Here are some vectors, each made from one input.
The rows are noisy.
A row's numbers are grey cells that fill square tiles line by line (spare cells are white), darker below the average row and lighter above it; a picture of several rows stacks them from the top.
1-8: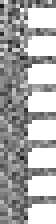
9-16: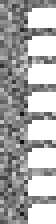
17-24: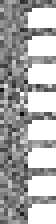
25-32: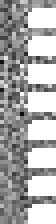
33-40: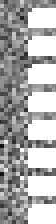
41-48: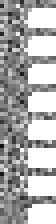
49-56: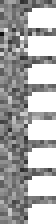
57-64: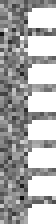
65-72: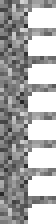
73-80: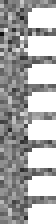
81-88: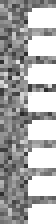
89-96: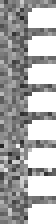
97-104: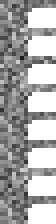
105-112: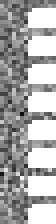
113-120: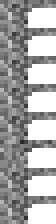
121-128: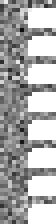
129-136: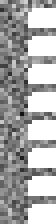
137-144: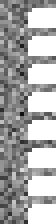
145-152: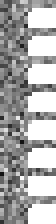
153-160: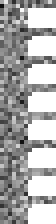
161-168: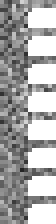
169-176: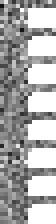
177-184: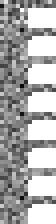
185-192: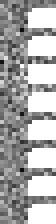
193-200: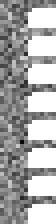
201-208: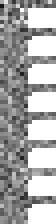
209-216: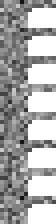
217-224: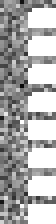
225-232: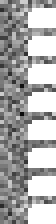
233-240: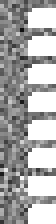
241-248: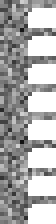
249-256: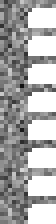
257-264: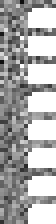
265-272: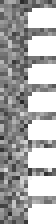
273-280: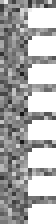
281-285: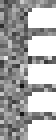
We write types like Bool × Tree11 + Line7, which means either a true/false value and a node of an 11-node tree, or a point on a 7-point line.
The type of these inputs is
Circle10.
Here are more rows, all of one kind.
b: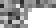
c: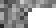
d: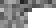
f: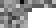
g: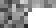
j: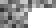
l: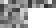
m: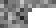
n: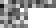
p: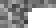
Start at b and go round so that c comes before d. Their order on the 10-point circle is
b, n, l, j, g, c, m, p, d, f.
